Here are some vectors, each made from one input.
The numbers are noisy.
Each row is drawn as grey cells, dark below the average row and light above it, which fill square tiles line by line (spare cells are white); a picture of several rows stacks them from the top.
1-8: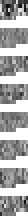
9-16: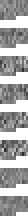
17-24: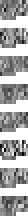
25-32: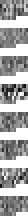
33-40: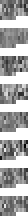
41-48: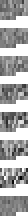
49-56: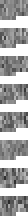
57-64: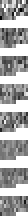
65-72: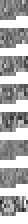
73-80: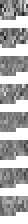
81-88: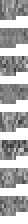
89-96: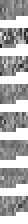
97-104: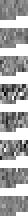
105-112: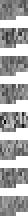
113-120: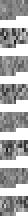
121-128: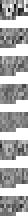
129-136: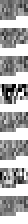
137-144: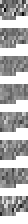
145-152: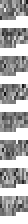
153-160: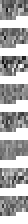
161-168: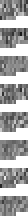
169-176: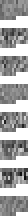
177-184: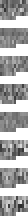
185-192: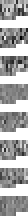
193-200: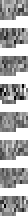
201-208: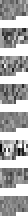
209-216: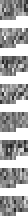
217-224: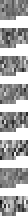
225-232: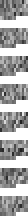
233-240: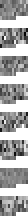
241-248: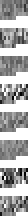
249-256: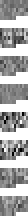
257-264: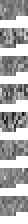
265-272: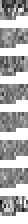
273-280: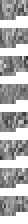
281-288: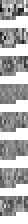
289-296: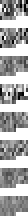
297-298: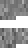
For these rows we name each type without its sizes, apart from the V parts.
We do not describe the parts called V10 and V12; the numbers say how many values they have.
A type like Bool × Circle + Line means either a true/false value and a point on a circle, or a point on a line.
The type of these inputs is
Bool × Circle × (Line + V10) + V12.
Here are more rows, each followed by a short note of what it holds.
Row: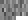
a value of V12
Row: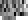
a value of V12
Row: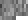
a point on a circle, a true/false value and a value of V10
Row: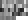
a value of V12
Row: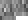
a point on a circle, a point on a line and a true/false value
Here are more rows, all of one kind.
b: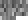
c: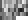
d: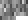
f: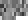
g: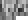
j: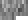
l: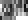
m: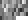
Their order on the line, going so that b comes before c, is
d, m, b, f, j, g, c, l.
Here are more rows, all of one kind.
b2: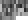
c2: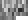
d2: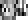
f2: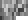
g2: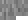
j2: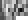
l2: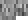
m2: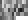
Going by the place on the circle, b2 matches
d2 and f2.
